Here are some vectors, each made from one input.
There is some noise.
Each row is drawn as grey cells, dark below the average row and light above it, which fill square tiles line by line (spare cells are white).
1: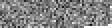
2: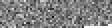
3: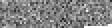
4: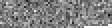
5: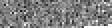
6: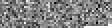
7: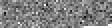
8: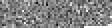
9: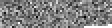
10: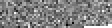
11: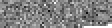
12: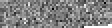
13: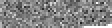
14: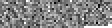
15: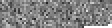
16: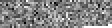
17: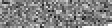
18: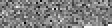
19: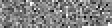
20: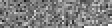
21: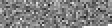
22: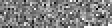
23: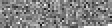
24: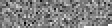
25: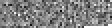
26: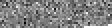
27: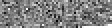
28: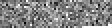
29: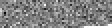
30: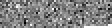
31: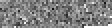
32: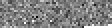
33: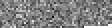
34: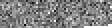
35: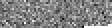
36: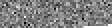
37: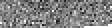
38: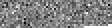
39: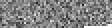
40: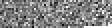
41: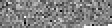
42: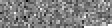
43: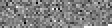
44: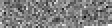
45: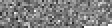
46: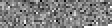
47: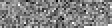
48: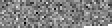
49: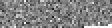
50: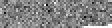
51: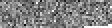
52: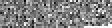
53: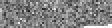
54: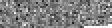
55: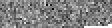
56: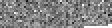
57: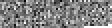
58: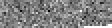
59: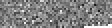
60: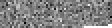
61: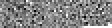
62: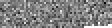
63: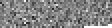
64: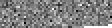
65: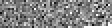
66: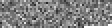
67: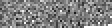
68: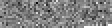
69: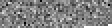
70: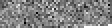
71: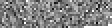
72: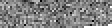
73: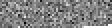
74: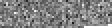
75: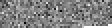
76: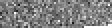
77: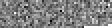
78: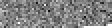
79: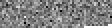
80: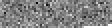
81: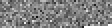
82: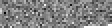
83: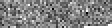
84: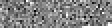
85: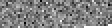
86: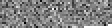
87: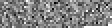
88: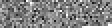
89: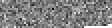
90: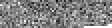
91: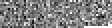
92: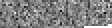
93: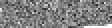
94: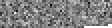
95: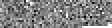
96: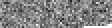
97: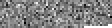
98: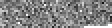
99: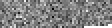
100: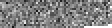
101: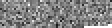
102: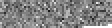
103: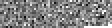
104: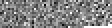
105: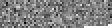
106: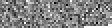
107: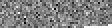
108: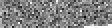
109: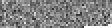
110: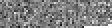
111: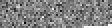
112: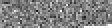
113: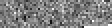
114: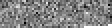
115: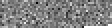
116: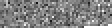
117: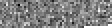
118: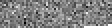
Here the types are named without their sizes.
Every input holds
a label, together with a list of points on a circle.
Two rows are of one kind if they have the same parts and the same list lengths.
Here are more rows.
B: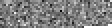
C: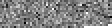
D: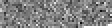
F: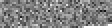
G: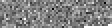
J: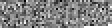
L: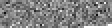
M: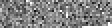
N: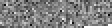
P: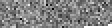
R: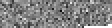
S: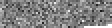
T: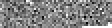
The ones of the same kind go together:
B, D, G, N, P, R, S
C, F, L
J, M, T

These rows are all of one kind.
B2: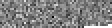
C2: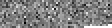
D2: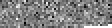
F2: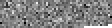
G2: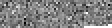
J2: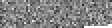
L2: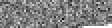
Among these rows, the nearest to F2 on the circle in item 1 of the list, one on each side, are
B2 and L2.
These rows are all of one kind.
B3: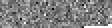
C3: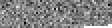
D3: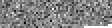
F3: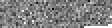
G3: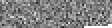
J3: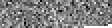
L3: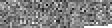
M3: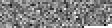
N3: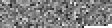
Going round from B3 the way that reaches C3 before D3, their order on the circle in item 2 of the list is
B3, G3, F3, L3, C3, D3, N3, M3, J3.
